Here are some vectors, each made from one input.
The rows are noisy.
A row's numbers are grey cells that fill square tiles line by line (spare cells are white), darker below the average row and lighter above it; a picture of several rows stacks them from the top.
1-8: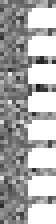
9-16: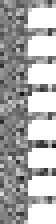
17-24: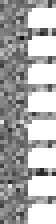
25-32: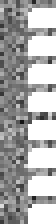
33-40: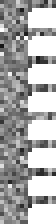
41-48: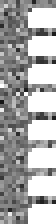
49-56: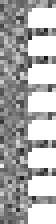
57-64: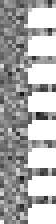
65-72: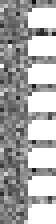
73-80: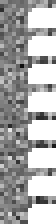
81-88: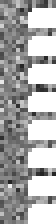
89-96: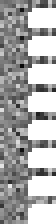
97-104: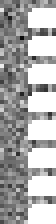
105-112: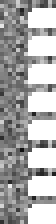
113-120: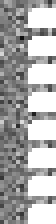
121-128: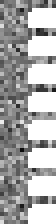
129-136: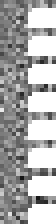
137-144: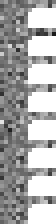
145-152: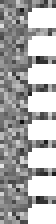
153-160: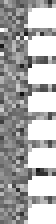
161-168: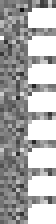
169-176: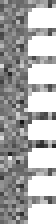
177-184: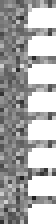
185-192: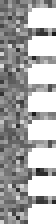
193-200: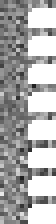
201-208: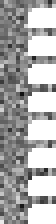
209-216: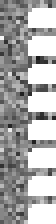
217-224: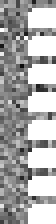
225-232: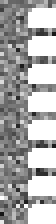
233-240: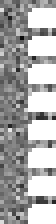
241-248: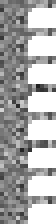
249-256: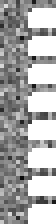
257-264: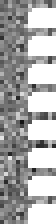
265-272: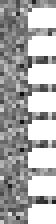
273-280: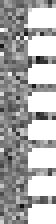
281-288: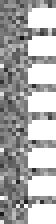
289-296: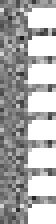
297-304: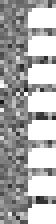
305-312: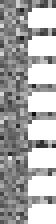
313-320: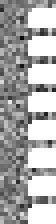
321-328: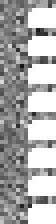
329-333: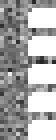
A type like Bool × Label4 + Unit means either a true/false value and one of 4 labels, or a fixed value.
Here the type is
Bool × Bool × Bool + Line6 + Line11 + List2(Line7).
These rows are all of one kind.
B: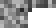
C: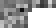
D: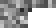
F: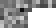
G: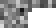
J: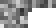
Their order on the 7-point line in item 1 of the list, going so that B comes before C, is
B, D, J, G, F, C.
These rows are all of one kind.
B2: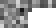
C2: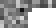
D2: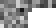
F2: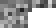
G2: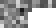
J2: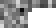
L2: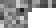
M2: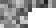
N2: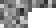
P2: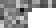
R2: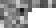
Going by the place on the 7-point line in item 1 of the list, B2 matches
G2, J2, N2 and R2.
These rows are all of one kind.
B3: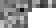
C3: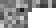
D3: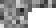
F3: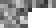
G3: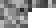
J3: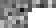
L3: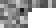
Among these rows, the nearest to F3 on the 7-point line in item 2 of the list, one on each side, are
C3 and D3.
